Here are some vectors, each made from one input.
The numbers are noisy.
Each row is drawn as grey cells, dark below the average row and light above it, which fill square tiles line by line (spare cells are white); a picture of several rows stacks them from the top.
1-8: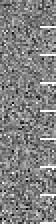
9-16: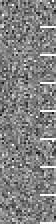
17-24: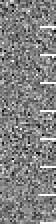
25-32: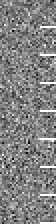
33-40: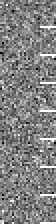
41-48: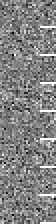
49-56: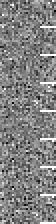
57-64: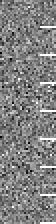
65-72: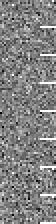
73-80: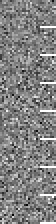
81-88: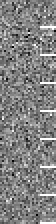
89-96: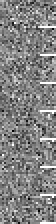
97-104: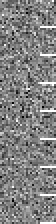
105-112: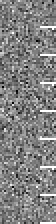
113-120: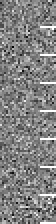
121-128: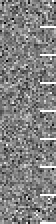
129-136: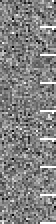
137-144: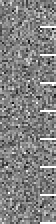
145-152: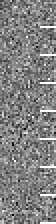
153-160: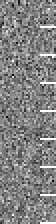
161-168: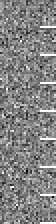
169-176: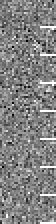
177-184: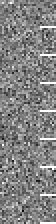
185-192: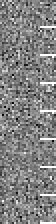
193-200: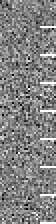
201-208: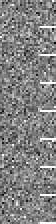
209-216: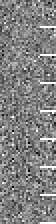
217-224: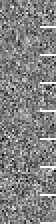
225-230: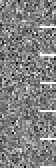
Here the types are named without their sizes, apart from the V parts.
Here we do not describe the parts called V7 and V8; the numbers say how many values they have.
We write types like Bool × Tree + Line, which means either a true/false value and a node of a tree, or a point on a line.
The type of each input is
Circle × (Line + V7) × List(V8) × Tree.
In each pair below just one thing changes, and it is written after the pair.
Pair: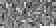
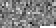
the node of the tree
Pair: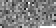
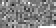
the value of V7
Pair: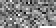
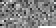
the node of the tree
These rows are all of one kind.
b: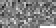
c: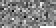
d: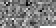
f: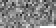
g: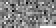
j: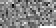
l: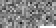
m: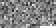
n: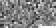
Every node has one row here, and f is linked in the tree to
l.
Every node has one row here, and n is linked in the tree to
g and j.
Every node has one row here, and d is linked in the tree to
c.
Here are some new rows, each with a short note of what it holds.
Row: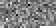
a point on a circle, a point on a line and a node of a tree, together with a list of two items
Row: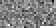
a point on a circle, a point on a line and a node of a tree, together with a list of one item
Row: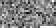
a point on a circle, a node of a tree and a value of V7, together with the empty list
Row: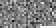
a point on a circle, a node of a tree and a value of V7, together with a list of two items
